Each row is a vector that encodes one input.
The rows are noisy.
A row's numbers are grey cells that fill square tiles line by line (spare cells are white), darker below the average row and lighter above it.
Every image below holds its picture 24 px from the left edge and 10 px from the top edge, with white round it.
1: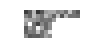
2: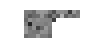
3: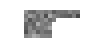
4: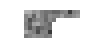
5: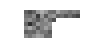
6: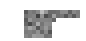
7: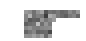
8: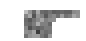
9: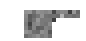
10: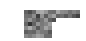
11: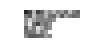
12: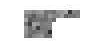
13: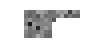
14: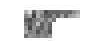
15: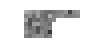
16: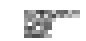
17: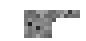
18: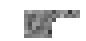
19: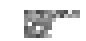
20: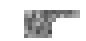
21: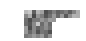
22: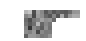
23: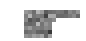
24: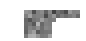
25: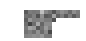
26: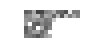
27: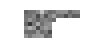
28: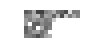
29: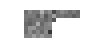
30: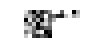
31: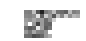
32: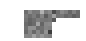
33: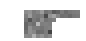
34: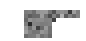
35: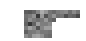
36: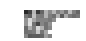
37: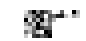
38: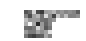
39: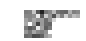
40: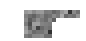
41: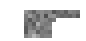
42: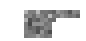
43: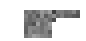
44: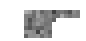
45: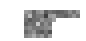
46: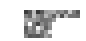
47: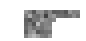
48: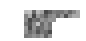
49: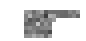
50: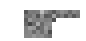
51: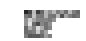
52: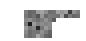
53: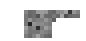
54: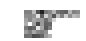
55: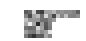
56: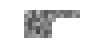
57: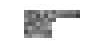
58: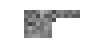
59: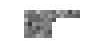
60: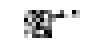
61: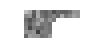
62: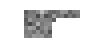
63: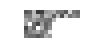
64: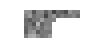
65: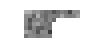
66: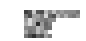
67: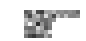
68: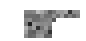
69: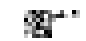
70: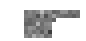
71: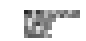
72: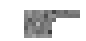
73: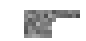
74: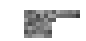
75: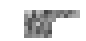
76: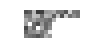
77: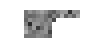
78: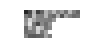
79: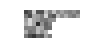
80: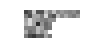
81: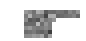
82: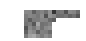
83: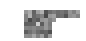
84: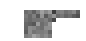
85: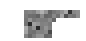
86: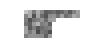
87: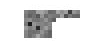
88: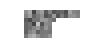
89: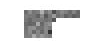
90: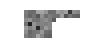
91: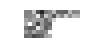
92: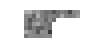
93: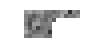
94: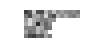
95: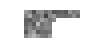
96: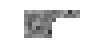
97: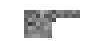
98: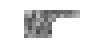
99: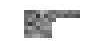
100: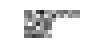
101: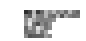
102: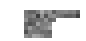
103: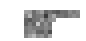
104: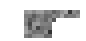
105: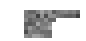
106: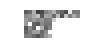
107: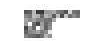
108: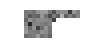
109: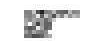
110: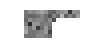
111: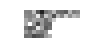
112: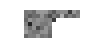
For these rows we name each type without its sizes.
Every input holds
a list of items, each a point on a line and a true/false value.
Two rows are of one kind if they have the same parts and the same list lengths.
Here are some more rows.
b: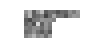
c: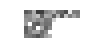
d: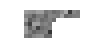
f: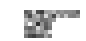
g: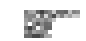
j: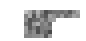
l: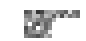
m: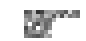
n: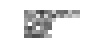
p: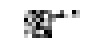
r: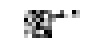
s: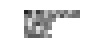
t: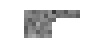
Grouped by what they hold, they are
b, d, j, t
c, f, g, l, m, n, s
p, r

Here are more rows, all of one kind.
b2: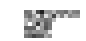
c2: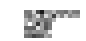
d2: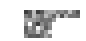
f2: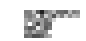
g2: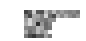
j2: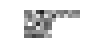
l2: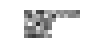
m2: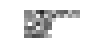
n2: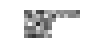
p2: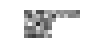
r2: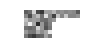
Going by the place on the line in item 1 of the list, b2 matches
c2 and j2.
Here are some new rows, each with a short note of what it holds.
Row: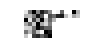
the empty list
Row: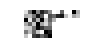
the empty list
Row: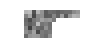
a list of two items
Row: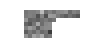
a list of two items
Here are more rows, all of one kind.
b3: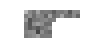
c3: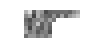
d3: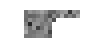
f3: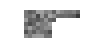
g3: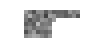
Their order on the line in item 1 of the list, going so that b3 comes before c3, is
d3, f3, b3, g3, c3.
